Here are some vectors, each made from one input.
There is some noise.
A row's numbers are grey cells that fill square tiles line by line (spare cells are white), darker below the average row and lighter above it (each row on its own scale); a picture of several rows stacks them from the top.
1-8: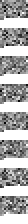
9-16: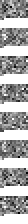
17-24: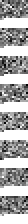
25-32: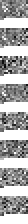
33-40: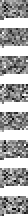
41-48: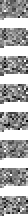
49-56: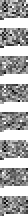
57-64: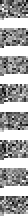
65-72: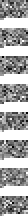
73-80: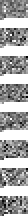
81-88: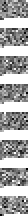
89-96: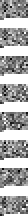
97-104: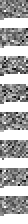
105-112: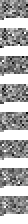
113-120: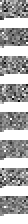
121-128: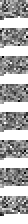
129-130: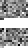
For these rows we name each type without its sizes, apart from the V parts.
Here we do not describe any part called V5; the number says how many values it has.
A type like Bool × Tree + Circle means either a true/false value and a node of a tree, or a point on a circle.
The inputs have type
List(Bool × V5).
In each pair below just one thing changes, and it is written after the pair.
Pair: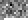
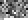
the true/false value in item 1 of the list
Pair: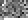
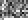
the value of V5 in item 2 of the list
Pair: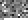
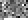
the value of V5 in item 2 of the list
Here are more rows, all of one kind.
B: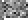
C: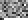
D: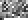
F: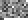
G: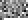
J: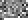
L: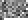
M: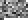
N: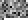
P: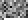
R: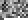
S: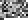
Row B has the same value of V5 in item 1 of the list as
G, J and L.
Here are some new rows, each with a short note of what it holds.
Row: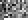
the empty list
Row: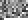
a list of one item
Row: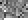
a list of two items
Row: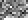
a list of two items
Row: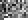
the empty list
